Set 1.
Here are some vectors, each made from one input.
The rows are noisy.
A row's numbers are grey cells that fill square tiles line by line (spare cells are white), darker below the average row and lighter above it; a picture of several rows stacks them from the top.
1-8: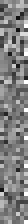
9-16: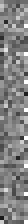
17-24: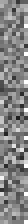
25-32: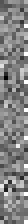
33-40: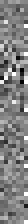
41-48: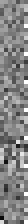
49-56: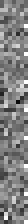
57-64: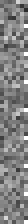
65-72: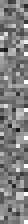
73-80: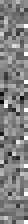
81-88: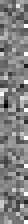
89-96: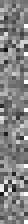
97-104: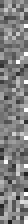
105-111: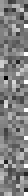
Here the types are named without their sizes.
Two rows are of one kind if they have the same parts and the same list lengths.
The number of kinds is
2.
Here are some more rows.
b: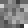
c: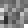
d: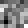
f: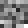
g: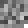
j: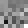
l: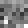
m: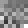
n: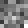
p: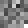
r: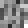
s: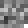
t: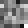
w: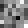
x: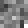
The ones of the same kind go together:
b, c, d, g, j, m, n, r, s, t, x
f, l, p, w

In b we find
a point on a circle.
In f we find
a point on a line.
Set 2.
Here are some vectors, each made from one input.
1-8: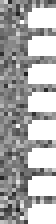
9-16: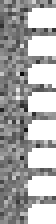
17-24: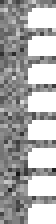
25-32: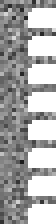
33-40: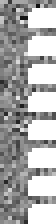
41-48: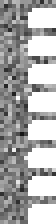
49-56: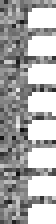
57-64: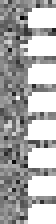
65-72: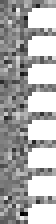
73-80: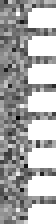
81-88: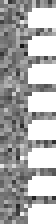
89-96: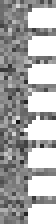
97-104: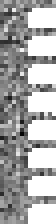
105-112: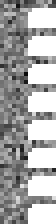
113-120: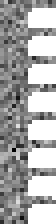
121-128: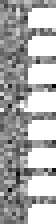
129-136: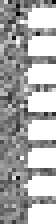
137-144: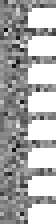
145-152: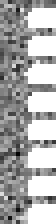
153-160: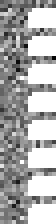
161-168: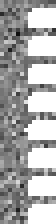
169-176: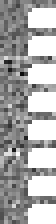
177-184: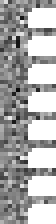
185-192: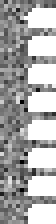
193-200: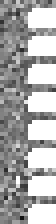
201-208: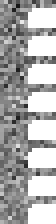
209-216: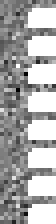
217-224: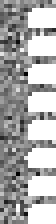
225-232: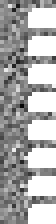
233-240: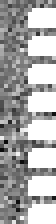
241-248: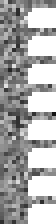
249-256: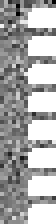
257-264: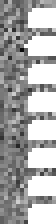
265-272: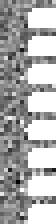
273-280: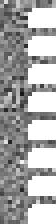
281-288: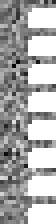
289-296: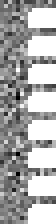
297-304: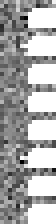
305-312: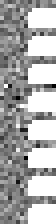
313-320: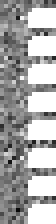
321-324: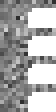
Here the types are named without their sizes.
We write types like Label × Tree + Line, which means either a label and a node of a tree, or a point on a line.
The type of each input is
(Bool × Bool × Bool × Bool + Unit) × Line.
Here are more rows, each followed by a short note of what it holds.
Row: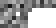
a point on a line and four true/false values
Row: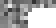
a point on a line and four true/false values
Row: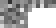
a point on a line
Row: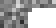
a point on a line and four true/false values
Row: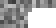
a point on a line
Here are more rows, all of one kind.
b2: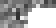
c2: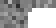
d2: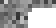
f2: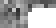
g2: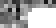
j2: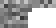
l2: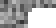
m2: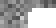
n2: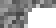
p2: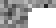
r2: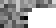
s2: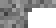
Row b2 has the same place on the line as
l2, m2 and p2.
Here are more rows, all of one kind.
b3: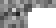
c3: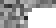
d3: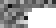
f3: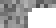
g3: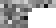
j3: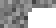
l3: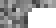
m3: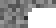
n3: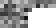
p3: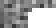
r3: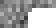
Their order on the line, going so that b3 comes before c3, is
p3, b3, n3, g3, f3, c3, r3, j3, l3, m3, d3.
